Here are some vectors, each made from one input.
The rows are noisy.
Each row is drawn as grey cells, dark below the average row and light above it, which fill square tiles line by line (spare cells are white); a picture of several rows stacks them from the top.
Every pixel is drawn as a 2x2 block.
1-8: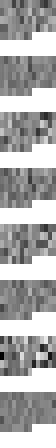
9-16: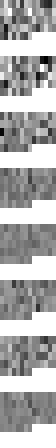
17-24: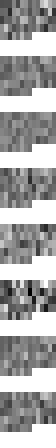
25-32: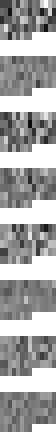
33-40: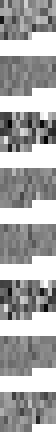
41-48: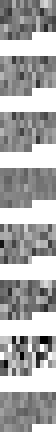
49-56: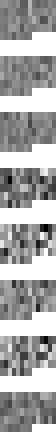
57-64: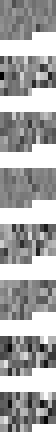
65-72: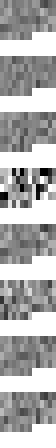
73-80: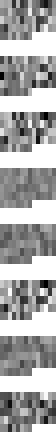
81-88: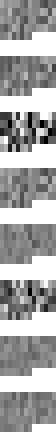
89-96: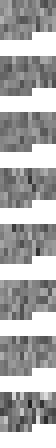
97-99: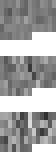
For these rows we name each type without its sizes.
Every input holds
a list of points on a line.
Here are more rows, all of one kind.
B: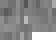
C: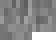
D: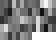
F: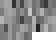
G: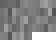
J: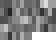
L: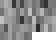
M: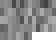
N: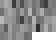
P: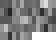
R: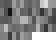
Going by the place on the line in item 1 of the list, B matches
C, J, P and R.
